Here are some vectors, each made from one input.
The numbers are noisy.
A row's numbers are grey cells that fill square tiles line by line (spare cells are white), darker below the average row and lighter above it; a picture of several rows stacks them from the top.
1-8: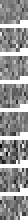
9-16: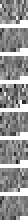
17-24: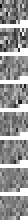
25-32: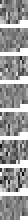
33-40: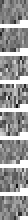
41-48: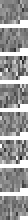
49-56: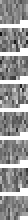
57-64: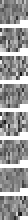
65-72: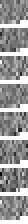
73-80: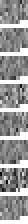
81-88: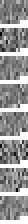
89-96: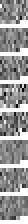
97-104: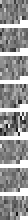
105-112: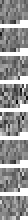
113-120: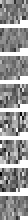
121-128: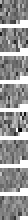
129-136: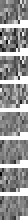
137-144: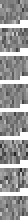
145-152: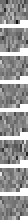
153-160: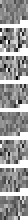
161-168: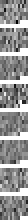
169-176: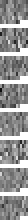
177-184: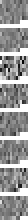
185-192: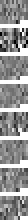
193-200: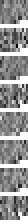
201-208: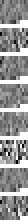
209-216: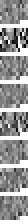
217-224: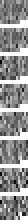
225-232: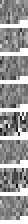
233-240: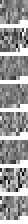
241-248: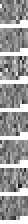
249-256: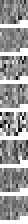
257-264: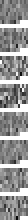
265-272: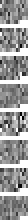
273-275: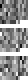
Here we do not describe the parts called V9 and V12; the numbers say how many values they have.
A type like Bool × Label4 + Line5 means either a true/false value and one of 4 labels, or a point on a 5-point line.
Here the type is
Bool × V12 + Line10 + Tree10 + V9.
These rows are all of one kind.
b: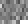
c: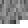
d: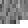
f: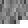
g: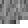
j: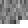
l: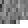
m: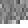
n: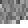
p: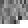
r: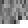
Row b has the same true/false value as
m and n.
